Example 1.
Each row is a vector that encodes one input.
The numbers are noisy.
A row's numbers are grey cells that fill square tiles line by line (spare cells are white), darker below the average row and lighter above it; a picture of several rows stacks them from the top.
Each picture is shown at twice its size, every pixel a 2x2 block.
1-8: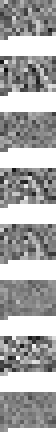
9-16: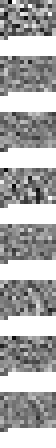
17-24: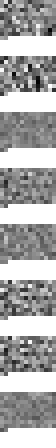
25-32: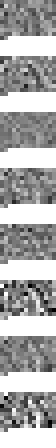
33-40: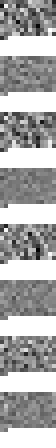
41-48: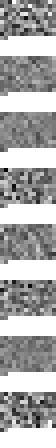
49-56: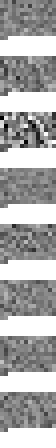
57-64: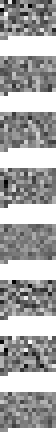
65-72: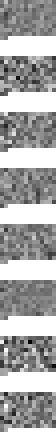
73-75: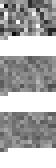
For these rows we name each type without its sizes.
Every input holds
a node of a tree and four true/false values.
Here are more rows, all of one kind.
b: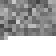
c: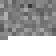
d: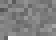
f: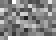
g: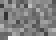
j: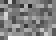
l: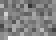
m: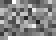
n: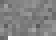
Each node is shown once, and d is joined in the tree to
f.
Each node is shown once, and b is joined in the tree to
l.
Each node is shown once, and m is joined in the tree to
f and g.
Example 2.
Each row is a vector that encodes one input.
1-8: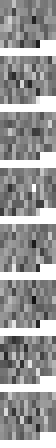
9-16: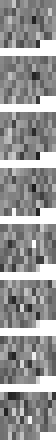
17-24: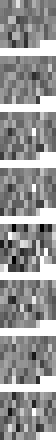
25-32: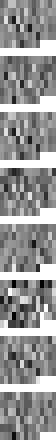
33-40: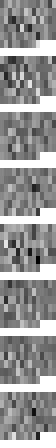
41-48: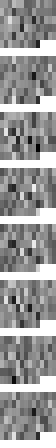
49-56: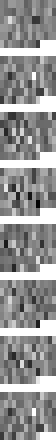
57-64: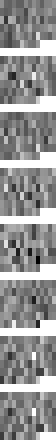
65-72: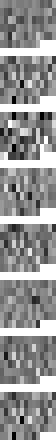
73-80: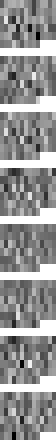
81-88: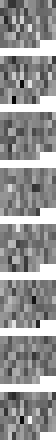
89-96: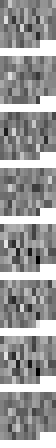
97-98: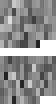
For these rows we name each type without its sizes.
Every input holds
a list of points on a line.
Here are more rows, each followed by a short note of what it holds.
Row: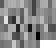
a list of one item
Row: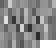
a list of one item
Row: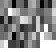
the empty list
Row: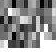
the empty list
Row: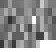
a list of one item
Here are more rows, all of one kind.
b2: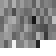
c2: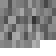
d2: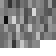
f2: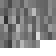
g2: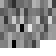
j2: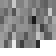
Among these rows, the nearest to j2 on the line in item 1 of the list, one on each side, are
b2 and c2.
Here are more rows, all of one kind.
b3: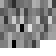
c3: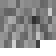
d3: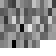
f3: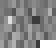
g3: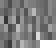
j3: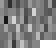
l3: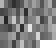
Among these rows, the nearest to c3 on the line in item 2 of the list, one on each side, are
g3 and j3.
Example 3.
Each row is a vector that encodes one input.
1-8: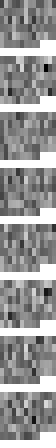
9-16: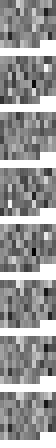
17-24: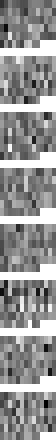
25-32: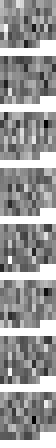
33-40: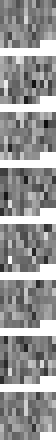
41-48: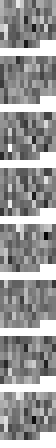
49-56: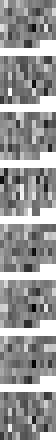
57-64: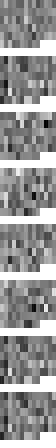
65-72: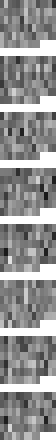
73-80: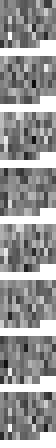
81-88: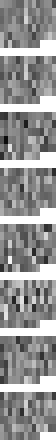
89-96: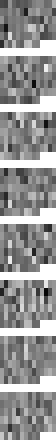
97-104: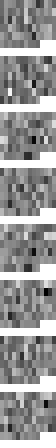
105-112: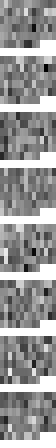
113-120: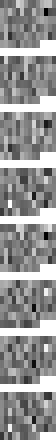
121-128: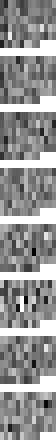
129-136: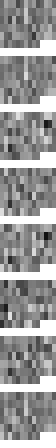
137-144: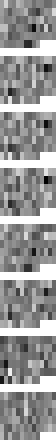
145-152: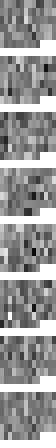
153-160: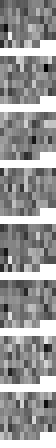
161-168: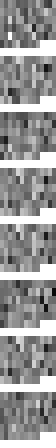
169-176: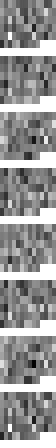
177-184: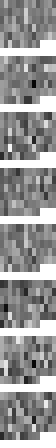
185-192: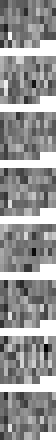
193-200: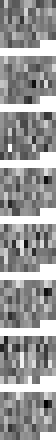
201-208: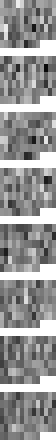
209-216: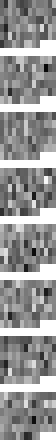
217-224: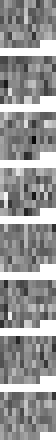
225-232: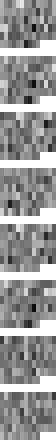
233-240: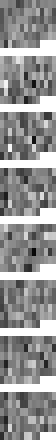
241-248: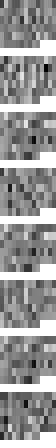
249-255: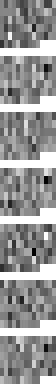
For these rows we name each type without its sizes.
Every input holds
a point on a line, together with either a fixed value, or three true/false values.
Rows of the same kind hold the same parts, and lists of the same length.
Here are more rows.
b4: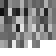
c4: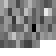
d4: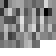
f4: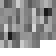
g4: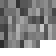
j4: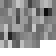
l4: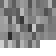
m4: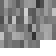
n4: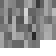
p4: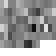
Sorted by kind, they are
b4, d4, f4, g4, j4, l4, m4, n4
c4, p4

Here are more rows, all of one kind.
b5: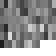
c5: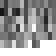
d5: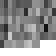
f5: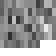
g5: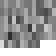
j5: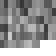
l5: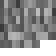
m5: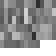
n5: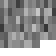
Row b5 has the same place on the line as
d5 and j5.
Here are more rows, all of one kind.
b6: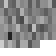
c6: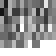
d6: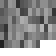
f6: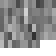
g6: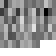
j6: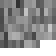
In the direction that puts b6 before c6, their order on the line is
d6, j6, f6, b6, g6, c6.
